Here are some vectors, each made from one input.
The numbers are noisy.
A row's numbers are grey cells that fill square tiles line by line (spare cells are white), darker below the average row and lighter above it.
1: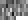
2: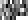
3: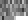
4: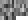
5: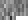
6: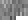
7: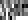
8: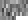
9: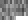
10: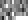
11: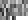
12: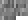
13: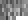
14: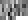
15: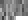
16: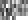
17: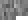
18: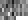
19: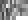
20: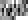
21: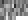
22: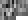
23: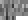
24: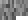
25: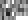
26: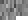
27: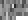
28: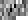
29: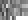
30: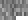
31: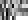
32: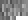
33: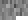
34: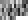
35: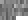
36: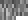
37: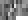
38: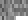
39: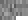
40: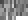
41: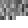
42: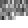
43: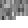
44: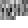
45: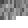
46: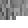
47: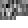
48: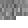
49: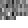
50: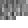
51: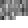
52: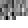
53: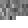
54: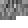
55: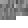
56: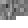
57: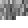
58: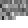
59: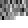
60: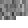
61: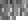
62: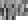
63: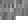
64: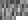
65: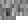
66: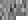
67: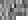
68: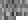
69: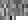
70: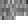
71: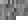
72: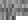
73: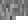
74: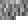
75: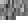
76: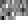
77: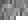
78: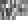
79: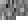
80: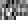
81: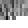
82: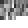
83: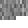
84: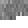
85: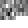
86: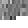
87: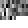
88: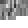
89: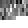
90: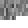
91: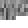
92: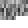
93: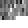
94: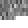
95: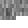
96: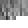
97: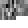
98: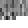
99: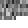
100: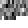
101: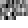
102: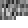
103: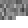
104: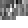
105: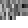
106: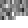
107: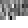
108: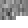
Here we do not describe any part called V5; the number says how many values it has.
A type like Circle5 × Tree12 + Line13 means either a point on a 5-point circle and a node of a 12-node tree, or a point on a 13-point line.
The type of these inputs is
Bool × V5 + Tree9.
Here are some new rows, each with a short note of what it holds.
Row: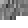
a node of a 9-node tree
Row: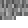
a true/false value and a value of V5
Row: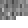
a true/false value and a value of V5
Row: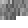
a node of a 9-node tree
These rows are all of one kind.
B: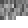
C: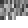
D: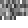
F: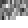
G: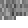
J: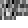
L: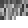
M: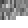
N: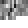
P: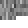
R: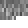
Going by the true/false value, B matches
J and L.
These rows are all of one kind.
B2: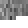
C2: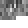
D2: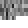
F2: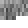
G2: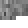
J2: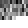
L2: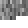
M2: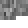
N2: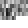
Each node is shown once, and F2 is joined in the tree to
B2, C2 and N2.
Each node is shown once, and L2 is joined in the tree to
B2 and D2.
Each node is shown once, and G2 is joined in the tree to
B2 and M2.
